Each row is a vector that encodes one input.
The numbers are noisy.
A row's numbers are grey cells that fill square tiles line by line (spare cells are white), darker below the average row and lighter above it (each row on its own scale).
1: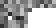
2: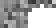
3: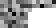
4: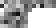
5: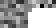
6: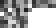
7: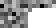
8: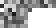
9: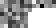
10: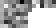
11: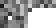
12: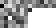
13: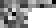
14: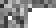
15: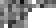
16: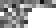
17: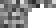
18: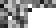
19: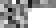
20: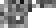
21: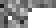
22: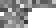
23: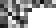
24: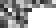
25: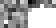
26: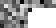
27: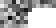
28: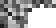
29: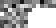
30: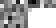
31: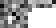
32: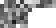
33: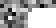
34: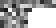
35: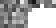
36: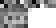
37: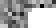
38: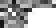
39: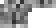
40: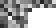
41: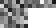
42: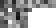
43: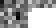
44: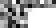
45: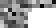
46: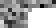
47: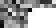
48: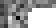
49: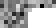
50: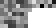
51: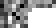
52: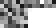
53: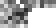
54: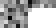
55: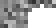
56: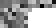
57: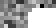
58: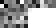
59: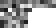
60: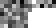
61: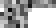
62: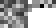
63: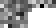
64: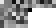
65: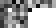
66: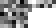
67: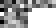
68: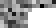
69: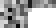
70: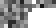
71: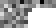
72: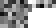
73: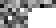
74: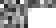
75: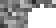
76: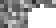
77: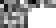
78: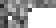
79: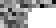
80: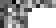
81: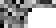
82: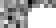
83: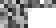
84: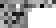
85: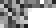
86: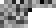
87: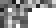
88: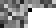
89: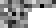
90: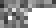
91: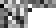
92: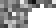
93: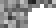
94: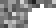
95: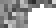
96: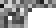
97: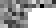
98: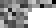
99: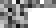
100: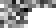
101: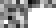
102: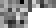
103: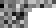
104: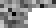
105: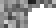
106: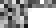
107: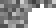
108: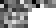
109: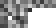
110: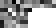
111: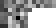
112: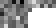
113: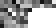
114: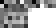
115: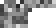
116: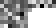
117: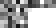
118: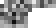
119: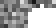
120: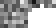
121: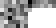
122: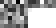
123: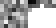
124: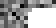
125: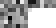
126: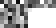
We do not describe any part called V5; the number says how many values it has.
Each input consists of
a node of an 8-node tree, together with either a fixed value, or a true/false value and a value of V5.
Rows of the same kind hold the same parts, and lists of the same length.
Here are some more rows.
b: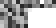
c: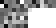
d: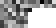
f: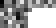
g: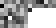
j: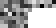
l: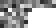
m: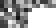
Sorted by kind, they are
b, c
d, f, g, j, l, m

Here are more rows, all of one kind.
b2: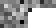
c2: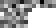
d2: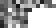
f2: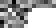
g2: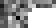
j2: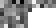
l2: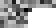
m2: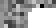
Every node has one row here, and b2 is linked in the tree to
c2, j2 and m2.
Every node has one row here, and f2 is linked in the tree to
m2.
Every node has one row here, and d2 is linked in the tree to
g2 and j2.
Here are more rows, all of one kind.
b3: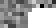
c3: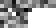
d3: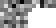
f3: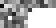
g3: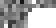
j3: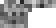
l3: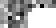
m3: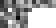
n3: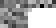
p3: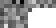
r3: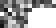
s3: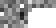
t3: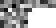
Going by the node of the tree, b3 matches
c3 and t3.
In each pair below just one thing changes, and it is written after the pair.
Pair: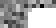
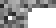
the true/false value
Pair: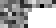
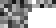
the value of V5
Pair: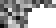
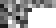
the node of the tree
